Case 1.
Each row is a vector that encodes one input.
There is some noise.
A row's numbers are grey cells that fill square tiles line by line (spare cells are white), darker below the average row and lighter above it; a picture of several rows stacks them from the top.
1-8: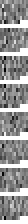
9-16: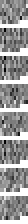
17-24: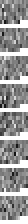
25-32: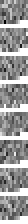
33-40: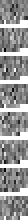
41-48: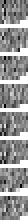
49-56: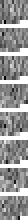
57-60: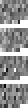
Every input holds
a point on a 7-point line, together with either a fixed value, or a node of a 7-node tree.
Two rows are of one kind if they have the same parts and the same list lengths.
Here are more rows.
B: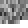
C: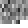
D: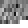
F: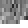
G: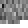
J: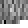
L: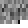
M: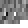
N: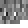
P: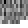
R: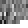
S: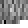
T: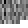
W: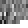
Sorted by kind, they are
B, C, F, G, L, M, N, P, T
D, J, R, S, W

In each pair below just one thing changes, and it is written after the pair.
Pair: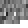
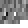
the node of the tree
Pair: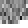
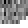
the place on the 7-point line
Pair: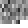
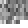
the place on the 7-point line
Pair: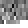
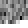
the place on the 7-point line
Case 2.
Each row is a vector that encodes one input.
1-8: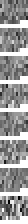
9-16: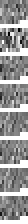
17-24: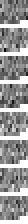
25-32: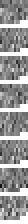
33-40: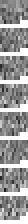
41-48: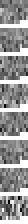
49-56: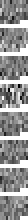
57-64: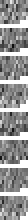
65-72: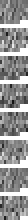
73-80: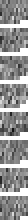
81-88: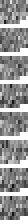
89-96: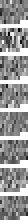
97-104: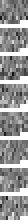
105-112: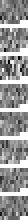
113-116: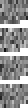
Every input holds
a list of up to two points on a 6-point line.
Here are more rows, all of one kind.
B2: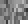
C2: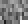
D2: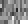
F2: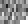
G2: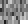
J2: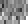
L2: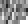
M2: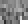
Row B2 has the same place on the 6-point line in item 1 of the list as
C2 and M2.
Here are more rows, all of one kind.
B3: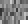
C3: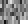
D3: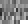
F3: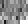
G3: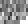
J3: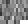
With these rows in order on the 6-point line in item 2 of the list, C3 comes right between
B3 and F3.
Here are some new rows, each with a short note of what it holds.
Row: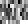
the empty list
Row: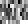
the empty list
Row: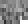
a list of two items
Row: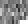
a list of one item
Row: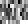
the empty list
